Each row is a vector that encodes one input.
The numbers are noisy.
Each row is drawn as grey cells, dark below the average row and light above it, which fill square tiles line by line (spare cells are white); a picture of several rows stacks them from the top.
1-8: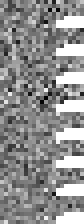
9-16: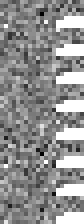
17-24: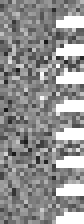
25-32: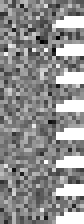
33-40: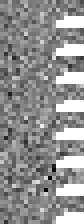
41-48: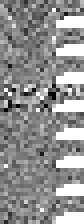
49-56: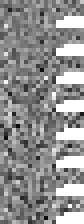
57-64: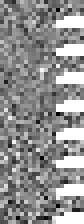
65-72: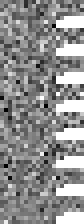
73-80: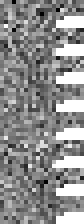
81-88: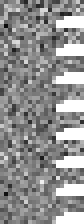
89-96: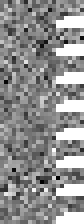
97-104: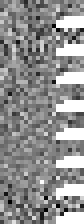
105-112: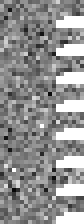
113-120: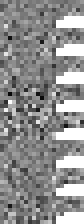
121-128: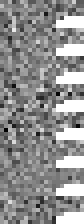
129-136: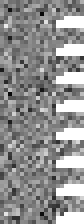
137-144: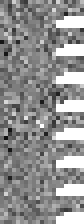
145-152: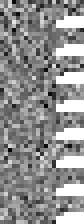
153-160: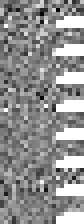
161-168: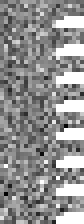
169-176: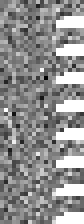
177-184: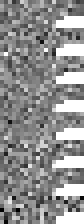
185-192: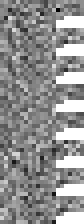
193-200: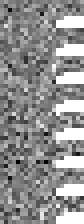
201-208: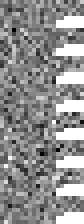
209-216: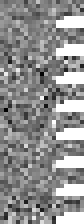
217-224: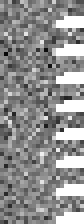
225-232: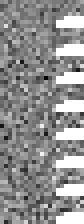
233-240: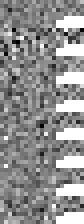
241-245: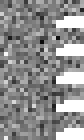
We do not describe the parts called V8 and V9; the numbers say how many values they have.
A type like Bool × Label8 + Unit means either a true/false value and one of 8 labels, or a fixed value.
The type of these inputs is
(Label12 × Label12 + V9) × V8.
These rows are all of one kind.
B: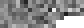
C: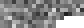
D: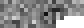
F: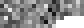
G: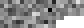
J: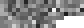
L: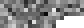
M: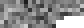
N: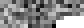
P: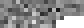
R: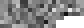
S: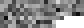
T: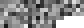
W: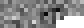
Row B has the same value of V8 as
J, L and R.
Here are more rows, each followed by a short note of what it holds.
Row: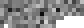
two labels (each one of 12) and a value of V8
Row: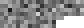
a value of V8 and a value of V9
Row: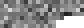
a value of V8 and a value of V9
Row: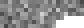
two labels (each one of 12) and a value of V8
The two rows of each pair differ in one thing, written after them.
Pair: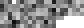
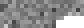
one of the two labels
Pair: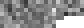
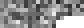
the value of V8
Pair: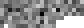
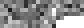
the value of V8
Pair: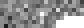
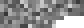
one of the two labels
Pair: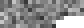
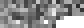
the value of V8
